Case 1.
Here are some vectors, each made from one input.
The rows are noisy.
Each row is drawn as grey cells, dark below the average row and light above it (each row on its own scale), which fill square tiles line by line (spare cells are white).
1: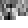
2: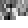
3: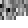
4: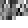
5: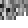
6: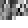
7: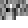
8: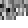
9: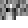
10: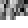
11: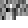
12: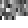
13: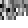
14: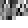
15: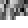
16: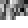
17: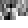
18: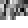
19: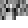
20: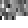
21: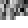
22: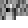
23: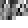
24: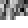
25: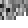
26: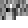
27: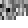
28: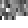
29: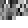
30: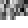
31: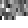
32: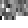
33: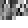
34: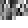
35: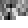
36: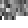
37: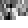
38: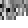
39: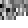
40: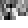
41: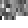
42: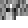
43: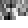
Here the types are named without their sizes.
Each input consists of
a point on a circle.
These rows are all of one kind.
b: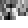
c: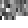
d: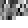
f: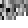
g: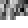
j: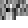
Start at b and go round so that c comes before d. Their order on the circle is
b, c, g, j, f, d.
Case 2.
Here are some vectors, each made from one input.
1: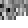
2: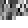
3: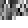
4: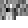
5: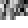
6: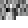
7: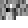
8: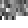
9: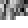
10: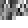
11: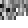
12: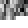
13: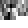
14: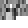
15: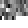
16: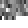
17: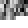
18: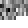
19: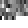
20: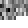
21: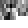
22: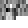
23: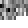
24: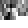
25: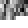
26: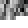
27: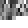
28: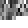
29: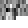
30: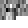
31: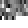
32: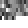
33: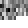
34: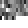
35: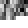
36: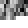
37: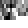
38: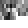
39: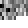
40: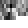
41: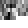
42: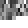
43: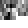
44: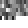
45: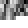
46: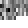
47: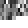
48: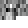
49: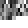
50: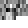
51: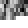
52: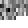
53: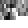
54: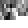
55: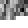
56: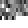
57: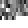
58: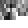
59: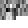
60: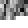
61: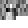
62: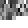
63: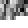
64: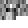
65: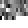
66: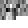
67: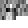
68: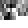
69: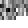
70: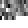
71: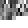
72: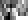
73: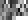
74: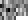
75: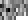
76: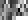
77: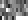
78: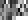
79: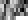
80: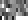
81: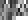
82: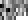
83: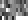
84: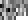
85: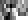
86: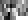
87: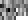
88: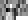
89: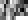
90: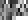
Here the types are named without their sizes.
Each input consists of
a point on a circle.
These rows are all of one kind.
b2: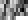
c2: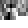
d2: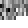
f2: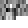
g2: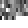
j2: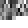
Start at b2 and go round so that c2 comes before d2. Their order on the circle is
b2, g2, c2, j2, d2, f2.
